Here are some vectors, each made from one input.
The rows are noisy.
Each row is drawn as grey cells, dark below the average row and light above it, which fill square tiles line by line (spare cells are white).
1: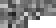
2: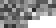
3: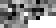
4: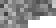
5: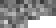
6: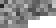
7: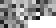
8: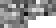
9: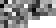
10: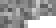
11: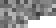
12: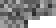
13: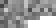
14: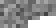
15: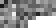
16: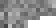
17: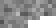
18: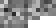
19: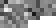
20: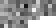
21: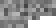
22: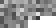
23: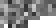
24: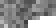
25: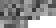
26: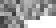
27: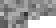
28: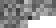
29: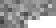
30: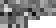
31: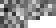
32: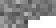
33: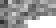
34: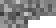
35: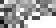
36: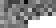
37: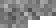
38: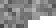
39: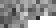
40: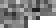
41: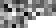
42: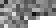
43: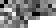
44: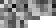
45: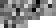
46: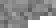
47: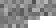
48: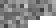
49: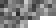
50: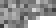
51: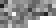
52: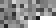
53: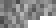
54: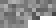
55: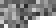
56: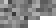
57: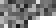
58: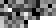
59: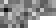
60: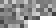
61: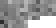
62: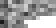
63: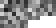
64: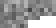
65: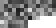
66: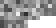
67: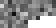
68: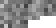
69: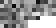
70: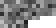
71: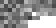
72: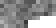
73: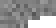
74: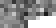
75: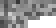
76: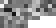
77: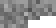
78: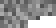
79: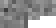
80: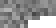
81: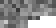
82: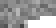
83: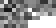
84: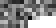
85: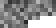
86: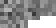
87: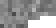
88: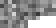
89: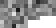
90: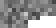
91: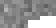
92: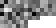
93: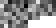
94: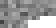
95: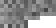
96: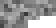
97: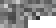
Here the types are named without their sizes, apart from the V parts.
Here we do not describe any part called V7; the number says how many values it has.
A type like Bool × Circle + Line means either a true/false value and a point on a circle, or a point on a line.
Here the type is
(Bool × Bool × Bool × Bool + Unit) × V7 + Line.
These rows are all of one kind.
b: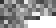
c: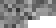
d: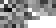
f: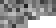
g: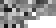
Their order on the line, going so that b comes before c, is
b, f, c, d, g.
